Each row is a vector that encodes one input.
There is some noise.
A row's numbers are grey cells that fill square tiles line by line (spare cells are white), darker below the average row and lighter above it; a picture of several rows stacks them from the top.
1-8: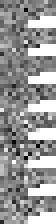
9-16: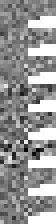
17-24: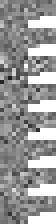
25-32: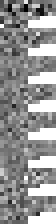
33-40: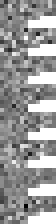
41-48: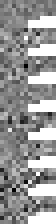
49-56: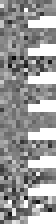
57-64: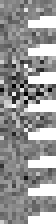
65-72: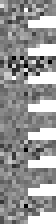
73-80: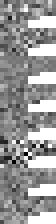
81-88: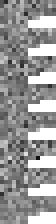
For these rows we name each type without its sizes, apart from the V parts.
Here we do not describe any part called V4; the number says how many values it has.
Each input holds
a list of items, each a true/false value and a value of V4.
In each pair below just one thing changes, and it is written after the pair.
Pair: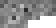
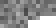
the true/false value in item 2 of the list
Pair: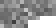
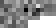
the true/false value in item 2 of the list
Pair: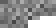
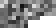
the true/false value in item 1 of the list
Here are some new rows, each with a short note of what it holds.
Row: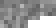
a list of two items
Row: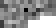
a list of two items
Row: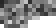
the empty list
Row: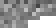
a list of two items
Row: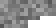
a list of two items
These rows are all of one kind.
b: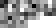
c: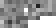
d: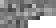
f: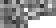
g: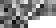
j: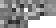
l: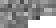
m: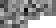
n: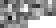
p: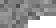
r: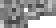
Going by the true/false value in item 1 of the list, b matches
m and n.
